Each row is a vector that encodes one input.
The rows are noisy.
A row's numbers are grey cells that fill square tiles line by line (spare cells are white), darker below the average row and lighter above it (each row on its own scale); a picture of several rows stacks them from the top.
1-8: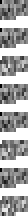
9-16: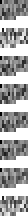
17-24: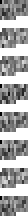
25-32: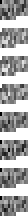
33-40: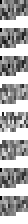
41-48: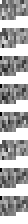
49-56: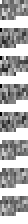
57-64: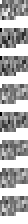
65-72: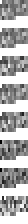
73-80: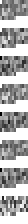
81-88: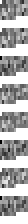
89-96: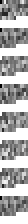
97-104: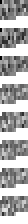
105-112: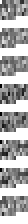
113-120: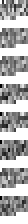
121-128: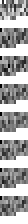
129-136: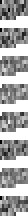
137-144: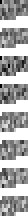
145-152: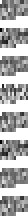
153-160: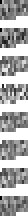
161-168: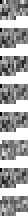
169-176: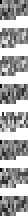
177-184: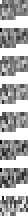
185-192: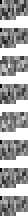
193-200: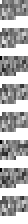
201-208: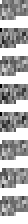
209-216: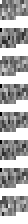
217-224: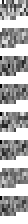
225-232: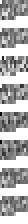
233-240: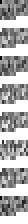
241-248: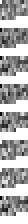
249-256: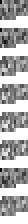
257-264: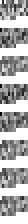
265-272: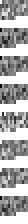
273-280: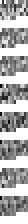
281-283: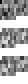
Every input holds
a true/false value, together with either a fixed value, or a node of a 9-node tree.
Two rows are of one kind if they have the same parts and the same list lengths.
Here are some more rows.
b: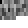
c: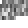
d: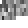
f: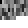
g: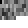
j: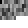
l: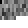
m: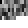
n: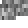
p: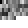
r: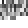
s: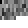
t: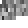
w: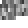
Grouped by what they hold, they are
b, c, d, f, g, j, l, m, n, s, t, w
p, r

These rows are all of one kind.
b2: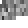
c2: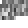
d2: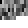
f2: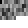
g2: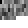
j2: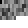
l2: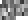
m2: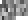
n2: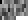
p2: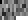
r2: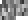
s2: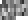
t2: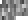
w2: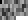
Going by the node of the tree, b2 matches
f2, j2, m2 and w2.
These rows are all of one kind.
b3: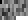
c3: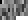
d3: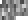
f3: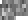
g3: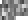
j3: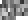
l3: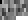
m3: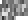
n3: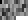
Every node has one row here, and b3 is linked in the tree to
d3, j3 and n3.
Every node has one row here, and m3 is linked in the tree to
g3 and l3.
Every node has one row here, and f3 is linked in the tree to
c3 and g3.
